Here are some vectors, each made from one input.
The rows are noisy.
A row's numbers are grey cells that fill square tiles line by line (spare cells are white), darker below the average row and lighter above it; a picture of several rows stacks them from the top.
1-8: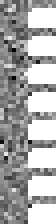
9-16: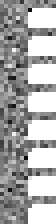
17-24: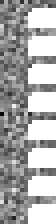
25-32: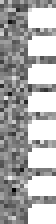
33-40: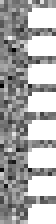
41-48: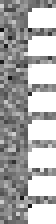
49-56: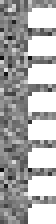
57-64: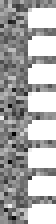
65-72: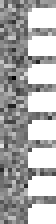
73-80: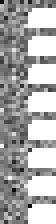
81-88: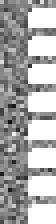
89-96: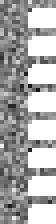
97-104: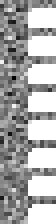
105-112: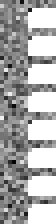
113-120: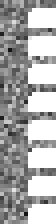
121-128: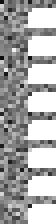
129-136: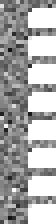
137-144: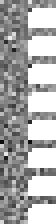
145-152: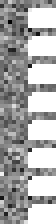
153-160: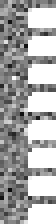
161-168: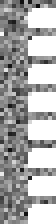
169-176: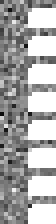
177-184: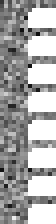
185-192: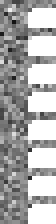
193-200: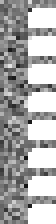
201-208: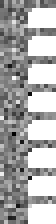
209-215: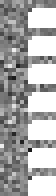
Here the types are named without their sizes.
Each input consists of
a point on a circle and a point on a line.
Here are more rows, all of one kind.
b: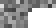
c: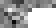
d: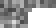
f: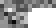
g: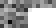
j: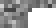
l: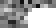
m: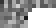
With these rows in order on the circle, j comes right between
b and g.
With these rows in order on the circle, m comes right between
d and f.
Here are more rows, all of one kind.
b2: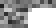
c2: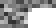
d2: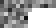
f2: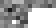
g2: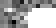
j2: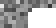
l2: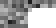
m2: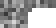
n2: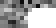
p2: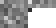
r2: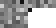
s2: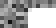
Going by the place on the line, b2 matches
c2, l2, n2 and s2.
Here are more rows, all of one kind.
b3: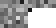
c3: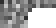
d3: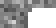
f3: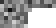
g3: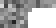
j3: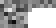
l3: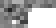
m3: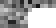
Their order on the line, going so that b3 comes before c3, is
m3, j3, g3, b3, d3, l3, f3, c3.
